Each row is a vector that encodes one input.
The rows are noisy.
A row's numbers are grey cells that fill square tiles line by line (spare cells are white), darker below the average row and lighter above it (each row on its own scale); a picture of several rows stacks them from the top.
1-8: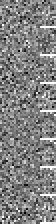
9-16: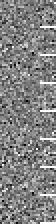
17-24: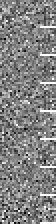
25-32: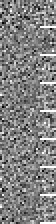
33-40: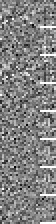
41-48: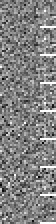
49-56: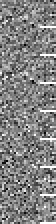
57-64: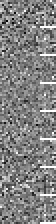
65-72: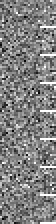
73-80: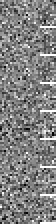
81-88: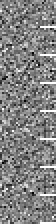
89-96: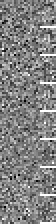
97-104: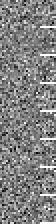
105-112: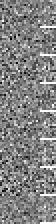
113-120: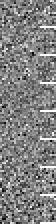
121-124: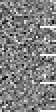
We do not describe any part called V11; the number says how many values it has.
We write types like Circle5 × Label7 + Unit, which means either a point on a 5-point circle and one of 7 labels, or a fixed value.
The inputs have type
Circle9 × (Tree9 + Unit) + V11.
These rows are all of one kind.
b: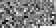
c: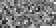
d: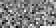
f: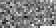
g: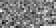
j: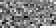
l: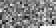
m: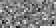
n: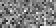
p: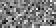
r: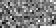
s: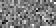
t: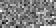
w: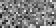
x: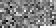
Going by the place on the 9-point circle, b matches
f, j, r and x.
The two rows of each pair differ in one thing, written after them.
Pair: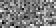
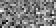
the node of the tree
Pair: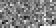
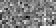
the node of the tree
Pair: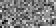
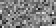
the place on the 9-point circle
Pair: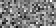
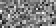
the place on the 9-point circle
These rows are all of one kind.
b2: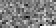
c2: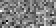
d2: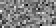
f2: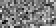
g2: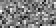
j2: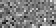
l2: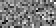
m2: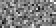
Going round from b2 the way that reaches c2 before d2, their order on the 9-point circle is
b2, c2, g2, d2, f2, l2, m2, j2.
